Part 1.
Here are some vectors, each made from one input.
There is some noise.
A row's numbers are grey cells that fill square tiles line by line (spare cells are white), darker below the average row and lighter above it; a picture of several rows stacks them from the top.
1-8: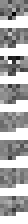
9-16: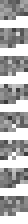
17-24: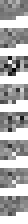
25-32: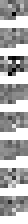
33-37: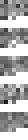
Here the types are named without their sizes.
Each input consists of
a point on a line.
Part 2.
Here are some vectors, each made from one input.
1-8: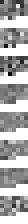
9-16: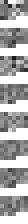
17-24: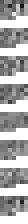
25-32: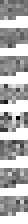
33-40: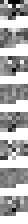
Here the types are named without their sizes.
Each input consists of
a point on a line.
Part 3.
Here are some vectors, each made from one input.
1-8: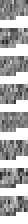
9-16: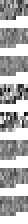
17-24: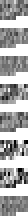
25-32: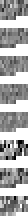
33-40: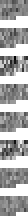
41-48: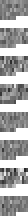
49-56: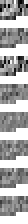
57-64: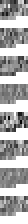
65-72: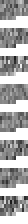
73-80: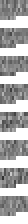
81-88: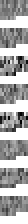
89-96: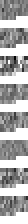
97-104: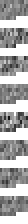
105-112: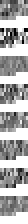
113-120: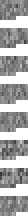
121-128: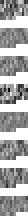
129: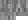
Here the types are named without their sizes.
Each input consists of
a point on a line.
